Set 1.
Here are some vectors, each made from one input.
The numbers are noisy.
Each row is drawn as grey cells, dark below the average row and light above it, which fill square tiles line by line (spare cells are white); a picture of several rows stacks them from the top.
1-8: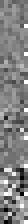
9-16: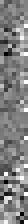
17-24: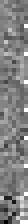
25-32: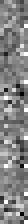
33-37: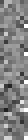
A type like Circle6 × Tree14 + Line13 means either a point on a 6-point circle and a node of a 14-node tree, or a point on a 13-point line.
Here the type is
Bool × Bool × Bool × Line5.
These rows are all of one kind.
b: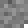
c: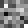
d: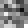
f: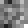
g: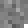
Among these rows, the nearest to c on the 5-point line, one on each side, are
b and g.
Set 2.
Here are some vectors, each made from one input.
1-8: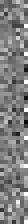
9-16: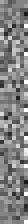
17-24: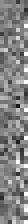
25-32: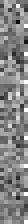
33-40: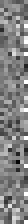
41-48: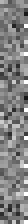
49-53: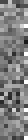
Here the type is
List2(Line5).
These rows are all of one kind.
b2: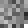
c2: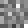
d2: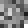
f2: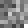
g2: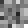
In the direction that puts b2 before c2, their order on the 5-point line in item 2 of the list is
d2, b2, g2, f2, c2.
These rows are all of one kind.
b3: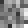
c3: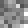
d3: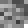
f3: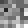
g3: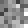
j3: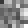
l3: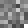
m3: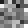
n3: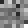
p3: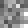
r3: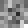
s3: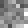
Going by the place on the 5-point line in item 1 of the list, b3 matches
j3, m3 and n3.
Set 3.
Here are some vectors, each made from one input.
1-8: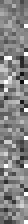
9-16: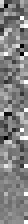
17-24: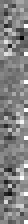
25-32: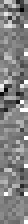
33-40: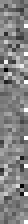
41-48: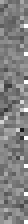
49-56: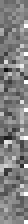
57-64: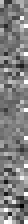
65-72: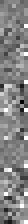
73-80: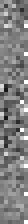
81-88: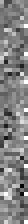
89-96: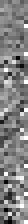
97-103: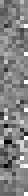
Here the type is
(Bool × Bool × Bool + Unit) × Line8.
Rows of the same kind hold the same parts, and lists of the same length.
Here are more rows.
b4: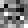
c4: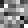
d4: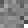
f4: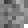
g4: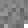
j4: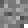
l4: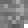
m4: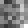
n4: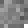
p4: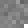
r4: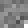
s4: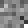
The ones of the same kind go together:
b4, d4, n4, s4
c4, f4, g4, j4, l4, m4, p4, r4

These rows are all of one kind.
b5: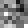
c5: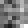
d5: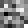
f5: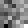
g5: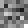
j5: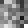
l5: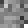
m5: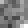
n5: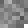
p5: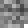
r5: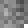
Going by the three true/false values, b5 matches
j5 and n5.
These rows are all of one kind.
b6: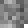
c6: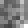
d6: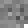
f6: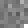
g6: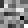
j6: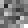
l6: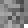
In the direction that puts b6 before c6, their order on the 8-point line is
j6, l6, d6, b6, f6, c6, g6.
